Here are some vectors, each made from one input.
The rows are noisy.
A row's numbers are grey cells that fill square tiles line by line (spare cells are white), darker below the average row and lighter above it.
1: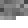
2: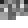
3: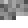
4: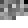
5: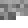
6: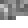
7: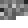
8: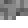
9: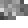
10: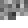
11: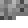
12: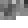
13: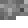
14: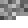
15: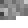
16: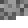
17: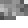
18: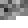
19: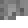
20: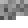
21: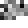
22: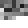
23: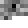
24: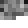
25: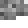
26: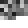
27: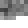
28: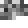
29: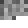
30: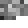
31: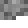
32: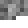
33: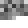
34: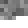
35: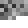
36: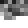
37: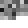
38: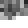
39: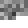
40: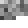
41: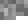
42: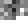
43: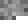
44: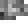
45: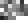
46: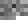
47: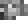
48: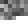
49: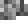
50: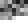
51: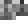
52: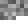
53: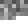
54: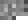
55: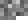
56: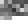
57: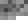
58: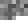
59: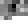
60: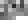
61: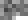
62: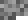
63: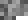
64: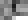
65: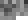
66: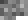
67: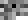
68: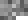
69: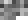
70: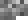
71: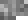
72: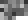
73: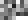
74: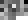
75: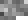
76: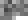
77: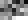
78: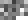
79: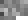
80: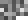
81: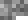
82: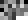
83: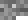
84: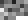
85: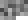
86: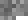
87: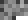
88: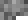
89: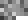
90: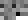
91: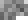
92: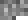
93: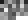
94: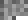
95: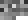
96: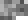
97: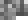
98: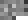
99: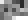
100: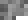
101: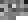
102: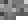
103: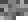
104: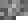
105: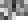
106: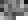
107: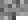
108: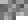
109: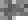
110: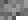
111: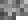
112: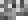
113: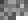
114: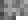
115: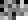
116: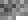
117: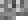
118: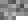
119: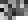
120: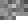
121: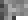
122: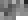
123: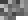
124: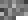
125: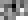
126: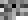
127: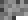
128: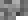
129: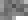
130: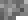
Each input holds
one of 6 labels, together with either one of 6 labels, or four true/false values.
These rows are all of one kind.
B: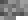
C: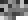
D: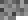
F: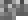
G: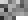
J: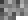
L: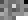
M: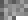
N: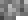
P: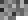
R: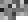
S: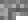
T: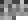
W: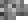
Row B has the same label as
C, F and W.
